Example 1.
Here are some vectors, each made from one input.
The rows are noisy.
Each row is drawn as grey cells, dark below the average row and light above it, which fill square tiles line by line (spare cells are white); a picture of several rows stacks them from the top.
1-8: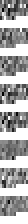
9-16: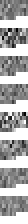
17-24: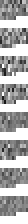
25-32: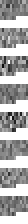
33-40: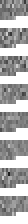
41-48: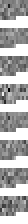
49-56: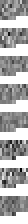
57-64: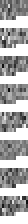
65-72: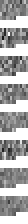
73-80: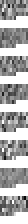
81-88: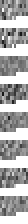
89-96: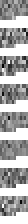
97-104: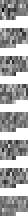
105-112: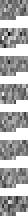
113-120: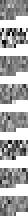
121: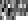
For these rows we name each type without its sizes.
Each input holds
either a point on a circle, or a fixed value.
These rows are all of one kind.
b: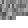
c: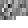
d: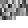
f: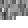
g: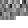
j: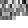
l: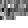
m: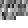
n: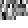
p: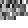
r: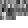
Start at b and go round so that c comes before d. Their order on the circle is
b, p, c, d, g, m, r, j, f, l, n.
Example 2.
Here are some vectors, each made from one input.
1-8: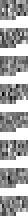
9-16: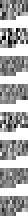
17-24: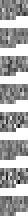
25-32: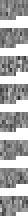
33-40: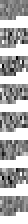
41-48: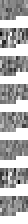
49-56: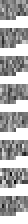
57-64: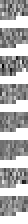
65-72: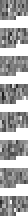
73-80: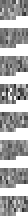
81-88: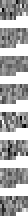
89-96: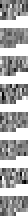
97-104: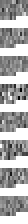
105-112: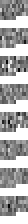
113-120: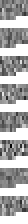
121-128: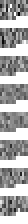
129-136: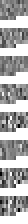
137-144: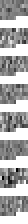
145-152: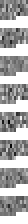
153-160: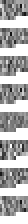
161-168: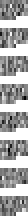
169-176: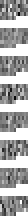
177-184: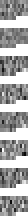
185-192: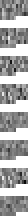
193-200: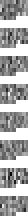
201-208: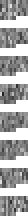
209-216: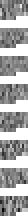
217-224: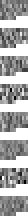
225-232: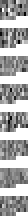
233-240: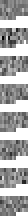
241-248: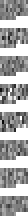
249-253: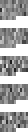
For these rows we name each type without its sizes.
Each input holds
a point on a line.
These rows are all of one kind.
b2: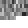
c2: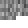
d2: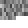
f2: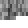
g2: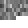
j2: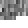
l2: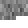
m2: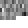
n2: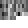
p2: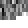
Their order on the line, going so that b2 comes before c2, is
b2, c2, m2, g2, f2, l2, j2, d2, n2, p2.
